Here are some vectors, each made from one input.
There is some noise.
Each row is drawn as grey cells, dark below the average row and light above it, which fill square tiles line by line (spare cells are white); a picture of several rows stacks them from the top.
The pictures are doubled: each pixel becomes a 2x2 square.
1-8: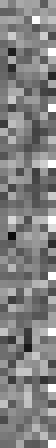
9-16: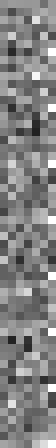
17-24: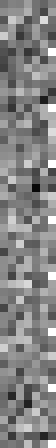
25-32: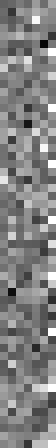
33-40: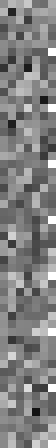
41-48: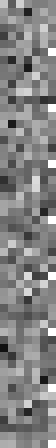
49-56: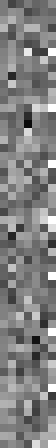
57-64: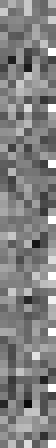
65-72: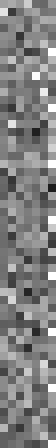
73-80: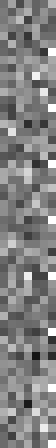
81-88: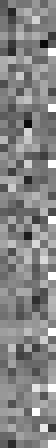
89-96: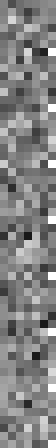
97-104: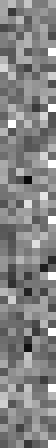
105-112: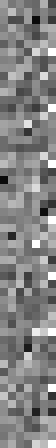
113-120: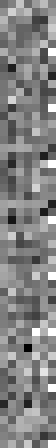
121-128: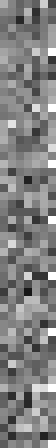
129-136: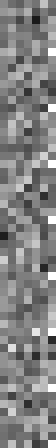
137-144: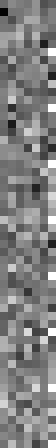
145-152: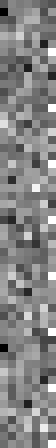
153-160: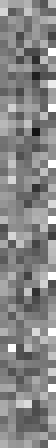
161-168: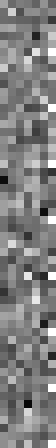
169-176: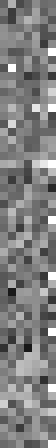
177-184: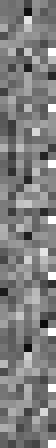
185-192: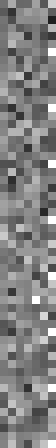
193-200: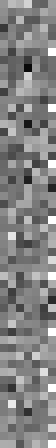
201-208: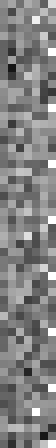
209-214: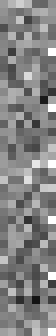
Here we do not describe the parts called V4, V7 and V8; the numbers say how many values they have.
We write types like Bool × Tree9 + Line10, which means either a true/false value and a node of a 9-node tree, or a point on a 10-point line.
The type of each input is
(Bool × V7 + Unit) × Circle9 + Line5 × V4 × V8.
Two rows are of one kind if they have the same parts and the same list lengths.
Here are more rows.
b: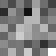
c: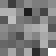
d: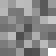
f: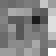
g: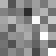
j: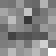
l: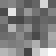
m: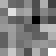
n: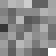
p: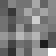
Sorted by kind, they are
b, c, g
d, n, p
f, j, l, m

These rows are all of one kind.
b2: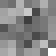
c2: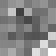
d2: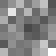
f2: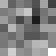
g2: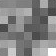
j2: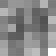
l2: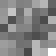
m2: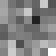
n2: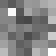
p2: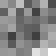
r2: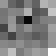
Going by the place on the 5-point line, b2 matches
f2, g2, m2 and r2.
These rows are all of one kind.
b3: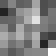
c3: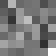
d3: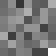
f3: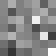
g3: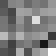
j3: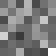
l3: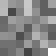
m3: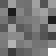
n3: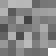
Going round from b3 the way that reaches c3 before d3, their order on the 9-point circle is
b3, c3, m3, d3, j3, l3, n3, f3, g3.
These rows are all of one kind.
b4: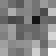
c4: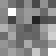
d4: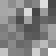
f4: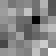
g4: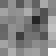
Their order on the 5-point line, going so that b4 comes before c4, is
d4, b4, c4, f4, g4.
